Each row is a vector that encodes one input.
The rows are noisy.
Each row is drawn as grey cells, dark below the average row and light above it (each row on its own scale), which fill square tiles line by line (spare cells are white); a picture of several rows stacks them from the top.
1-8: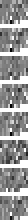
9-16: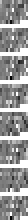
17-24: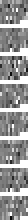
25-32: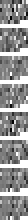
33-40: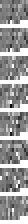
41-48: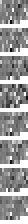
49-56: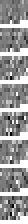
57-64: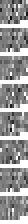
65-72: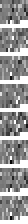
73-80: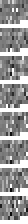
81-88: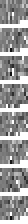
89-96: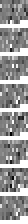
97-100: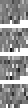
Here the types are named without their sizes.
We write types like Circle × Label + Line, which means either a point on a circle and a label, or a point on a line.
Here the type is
Bool × Label + Tree.
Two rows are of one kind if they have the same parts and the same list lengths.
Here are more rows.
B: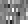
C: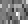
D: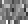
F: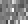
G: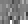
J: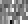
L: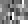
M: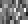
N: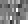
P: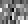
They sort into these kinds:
B, F, J, N
C, D, G, L, M, P

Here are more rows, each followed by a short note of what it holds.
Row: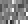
a label and a true/false value
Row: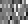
a node of a tree
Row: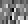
a node of a tree
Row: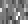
a node of a tree
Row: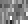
a label and a true/false value
